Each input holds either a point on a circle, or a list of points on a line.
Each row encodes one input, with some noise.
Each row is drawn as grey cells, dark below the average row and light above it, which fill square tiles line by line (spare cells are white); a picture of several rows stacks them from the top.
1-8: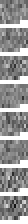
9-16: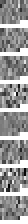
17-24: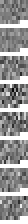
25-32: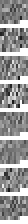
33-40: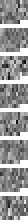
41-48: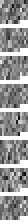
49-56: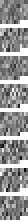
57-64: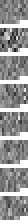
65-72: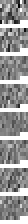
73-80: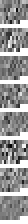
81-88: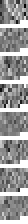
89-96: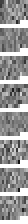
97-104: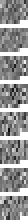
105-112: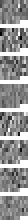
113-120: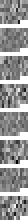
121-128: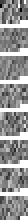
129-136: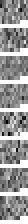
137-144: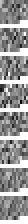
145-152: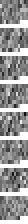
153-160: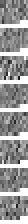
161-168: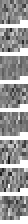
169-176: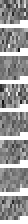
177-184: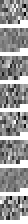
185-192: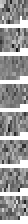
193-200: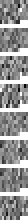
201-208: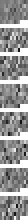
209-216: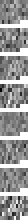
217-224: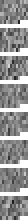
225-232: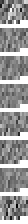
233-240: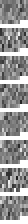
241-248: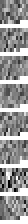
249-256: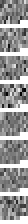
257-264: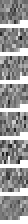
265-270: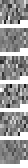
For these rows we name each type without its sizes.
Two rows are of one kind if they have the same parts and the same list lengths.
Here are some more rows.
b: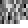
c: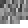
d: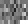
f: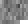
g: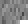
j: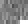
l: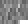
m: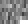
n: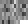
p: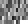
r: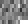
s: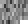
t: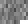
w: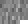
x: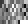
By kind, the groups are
b, d, l, t, w
c
f, g, n, s
j, m, r
p, x

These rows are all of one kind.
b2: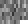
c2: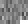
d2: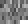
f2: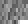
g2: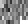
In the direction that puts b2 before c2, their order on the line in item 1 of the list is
b2, d2, c2, f2, g2.
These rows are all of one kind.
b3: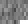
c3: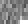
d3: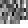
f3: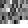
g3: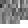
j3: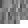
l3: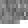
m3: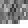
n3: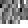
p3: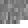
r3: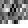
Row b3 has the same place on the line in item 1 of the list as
d3, f3, j3 and n3.
